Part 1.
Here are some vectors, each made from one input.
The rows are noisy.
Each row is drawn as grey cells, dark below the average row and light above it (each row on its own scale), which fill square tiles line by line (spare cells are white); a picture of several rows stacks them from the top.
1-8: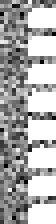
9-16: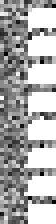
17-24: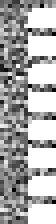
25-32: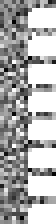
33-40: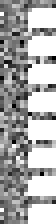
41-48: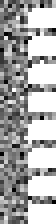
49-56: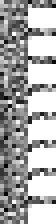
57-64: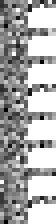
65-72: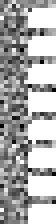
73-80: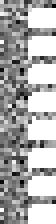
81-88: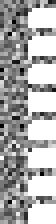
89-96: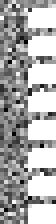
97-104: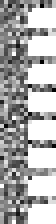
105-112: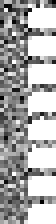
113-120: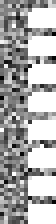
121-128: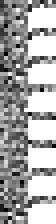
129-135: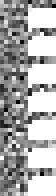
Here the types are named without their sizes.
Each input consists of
either a point on a line, or three true/false values.
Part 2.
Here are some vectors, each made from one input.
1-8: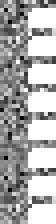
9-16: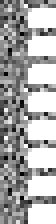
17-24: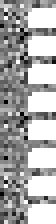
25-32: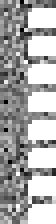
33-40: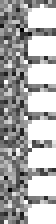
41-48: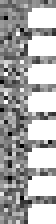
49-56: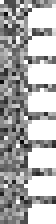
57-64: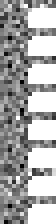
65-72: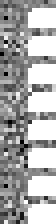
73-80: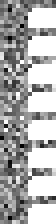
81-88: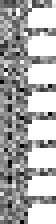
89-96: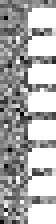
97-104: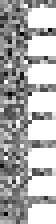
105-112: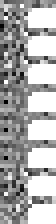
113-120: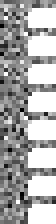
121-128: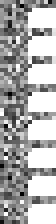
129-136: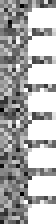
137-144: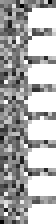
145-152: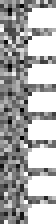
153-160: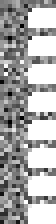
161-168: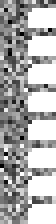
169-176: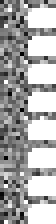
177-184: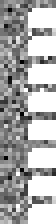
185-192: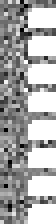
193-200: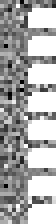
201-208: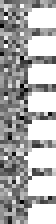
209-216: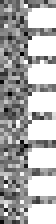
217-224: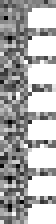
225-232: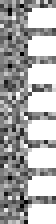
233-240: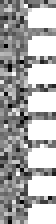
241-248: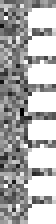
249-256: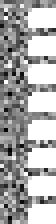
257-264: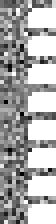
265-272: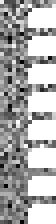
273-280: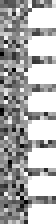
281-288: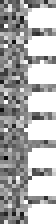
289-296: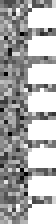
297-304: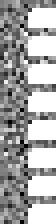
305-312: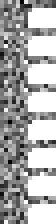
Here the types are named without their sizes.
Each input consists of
either a point on a line, or three true/false values.
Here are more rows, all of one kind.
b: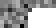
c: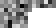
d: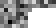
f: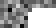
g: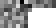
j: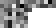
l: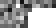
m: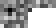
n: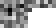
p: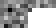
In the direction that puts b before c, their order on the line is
g, l, f, b, p, m, n, j, c, d.
